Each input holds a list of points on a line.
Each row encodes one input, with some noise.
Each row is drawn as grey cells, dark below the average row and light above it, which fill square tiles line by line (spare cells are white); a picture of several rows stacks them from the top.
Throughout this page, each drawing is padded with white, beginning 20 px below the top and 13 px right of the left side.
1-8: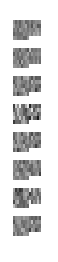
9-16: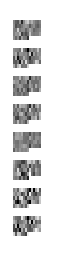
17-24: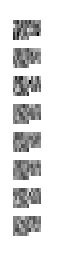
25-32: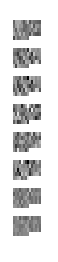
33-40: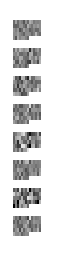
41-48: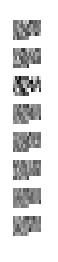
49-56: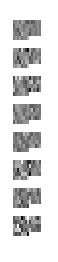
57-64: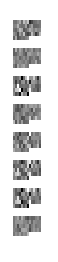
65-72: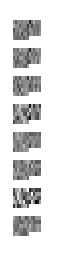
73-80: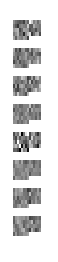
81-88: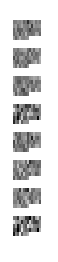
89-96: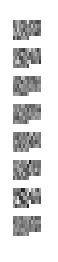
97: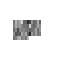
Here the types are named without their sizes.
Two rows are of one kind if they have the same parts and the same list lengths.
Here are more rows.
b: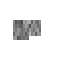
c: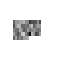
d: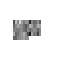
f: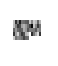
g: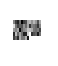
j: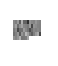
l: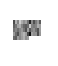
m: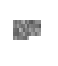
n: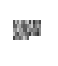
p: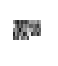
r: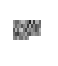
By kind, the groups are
b, f, m, r
c, d, j, l, n
g, p

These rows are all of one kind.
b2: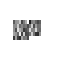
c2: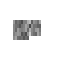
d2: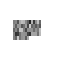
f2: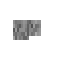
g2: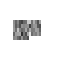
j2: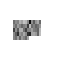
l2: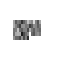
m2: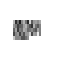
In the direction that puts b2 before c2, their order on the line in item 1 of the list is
d2, j2, f2, l2, b2, g2, c2, m2.
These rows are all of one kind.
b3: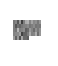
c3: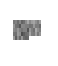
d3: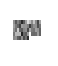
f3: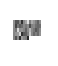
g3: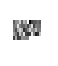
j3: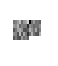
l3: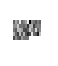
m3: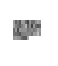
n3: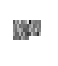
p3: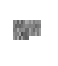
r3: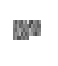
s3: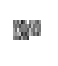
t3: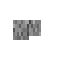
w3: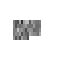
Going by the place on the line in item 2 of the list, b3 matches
l3, s3 and w3.
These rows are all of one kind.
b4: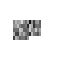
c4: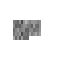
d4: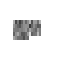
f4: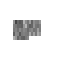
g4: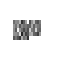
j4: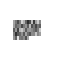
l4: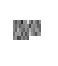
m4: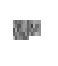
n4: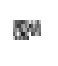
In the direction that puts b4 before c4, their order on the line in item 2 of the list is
n4, j4, d4, b4, m4, c4, f4, l4, g4.
